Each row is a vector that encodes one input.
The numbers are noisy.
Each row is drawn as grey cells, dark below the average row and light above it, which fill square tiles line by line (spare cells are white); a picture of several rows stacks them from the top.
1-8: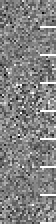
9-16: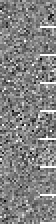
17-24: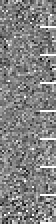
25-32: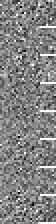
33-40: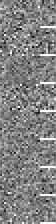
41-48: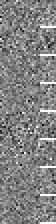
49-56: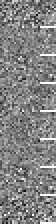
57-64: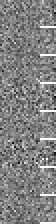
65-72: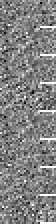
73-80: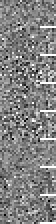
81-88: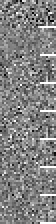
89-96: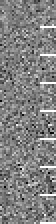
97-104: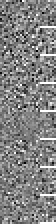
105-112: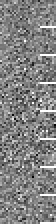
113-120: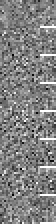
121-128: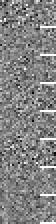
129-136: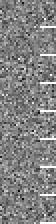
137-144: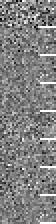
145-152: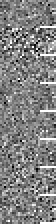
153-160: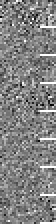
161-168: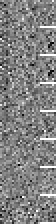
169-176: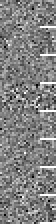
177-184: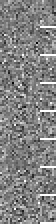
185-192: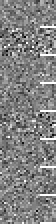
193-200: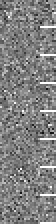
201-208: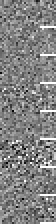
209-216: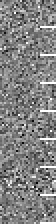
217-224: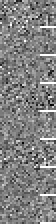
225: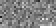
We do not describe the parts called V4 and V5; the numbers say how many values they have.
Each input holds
either a point on a 9-point circle and a value of V4, or a point on an 11-point circle, or a value of V5.
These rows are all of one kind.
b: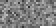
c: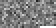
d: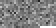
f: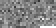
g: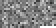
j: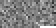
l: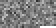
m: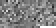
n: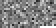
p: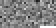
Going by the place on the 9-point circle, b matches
c, g, l and n.
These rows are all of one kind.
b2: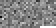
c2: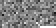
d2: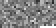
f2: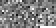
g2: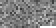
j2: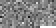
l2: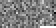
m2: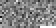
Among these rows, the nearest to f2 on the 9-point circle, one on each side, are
d2 and g2.
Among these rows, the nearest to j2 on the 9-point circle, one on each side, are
b2 and l2.
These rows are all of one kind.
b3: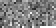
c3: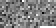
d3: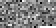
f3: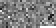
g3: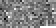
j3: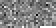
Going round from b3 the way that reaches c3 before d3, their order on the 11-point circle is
b3, f3, c3, d3, g3, j3.
